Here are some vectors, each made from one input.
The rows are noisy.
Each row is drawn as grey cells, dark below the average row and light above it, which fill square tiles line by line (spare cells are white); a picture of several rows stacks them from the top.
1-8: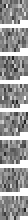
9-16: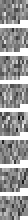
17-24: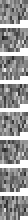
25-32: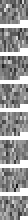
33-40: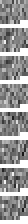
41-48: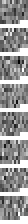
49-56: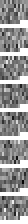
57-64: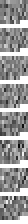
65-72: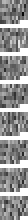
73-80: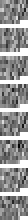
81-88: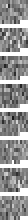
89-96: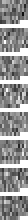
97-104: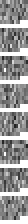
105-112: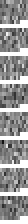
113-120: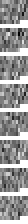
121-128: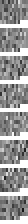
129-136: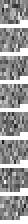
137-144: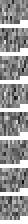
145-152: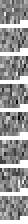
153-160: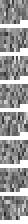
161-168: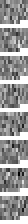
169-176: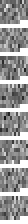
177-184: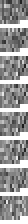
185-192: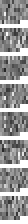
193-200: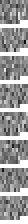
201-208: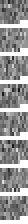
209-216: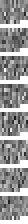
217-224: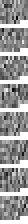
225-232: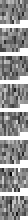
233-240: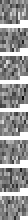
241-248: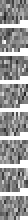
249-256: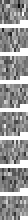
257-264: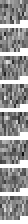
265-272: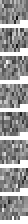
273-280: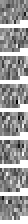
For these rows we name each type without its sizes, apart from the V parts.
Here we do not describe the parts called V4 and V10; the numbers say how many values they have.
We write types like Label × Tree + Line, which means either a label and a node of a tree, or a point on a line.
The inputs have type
(Circle + V4) × V10 + List(Line).
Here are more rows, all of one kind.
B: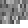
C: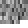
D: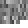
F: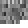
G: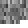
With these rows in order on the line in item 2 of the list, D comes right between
B and G.
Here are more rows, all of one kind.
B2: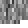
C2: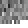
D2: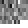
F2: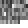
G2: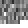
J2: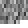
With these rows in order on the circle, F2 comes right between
C2 and G2.
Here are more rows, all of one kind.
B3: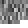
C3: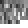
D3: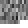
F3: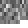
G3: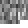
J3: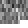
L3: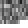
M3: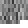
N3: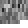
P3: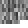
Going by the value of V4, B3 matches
M3 and P3.
